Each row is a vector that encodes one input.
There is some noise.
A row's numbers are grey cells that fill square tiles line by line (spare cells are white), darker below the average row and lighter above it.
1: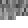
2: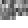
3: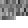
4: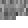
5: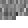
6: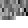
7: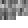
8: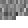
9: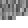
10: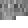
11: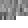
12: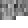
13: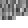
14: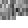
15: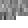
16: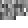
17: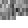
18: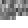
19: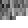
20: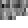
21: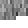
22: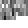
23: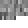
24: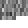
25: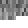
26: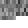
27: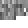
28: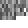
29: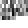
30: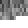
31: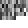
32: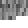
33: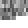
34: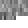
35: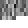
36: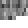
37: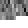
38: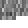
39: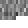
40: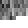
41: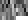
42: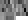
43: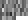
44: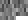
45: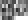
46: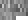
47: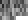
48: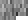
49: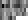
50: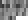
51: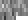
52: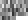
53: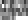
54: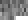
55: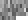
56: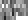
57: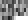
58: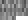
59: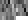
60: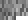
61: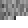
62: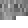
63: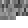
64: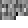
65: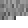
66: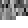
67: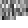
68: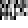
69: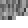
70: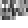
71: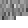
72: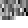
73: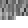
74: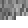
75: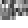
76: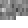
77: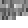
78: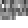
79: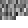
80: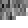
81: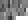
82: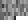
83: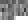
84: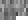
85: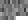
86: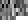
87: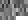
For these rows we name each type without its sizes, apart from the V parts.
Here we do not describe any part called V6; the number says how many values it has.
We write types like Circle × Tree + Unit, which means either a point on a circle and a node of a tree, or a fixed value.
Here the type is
Bool × (Line + V6).
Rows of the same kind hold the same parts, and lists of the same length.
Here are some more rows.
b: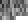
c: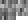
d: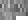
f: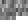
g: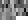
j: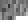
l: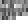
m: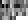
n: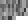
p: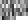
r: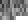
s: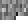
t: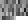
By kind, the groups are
b, g, j, m, n, r, t
c, d, f, l, p, s

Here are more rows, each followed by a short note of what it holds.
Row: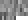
a true/false value and a value of V6
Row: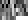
a point on a line and a true/false value
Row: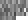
a true/false value and a value of V6
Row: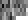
a point on a line and a true/false value
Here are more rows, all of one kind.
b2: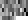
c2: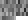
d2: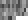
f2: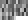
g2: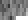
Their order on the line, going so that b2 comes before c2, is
b2, c2, f2, g2, d2.
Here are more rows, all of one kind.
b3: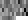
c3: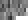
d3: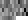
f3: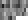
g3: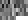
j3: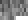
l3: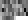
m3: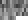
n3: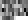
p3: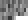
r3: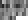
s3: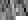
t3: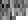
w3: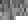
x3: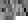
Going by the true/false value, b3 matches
d3, f3, m3 and r3.
